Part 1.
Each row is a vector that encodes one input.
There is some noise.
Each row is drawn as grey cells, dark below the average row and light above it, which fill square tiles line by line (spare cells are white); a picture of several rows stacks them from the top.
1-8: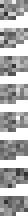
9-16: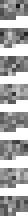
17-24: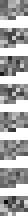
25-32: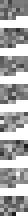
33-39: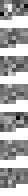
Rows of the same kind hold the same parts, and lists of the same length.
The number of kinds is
2.
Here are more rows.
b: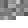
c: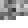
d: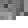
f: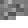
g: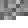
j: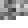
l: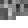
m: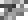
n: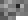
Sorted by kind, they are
b, c, d, f, g, j, l, n
m

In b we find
a node of a 7-node tree.
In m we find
a fixed value.
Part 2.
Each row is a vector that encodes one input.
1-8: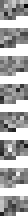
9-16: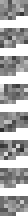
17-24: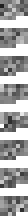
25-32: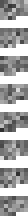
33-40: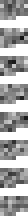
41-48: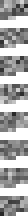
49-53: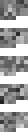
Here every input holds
one of 11 labels.
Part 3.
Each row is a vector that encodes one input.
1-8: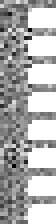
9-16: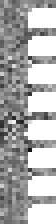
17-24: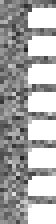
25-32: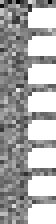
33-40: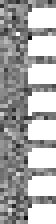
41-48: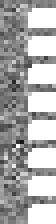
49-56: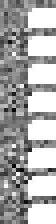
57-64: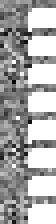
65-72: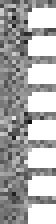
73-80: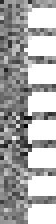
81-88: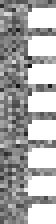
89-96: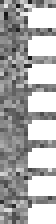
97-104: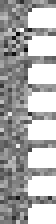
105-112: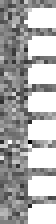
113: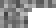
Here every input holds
a point on an 18-point circle.
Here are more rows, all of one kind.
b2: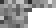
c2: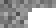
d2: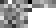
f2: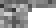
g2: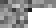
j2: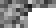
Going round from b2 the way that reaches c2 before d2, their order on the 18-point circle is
b2, j2, f2, c2, d2, g2.
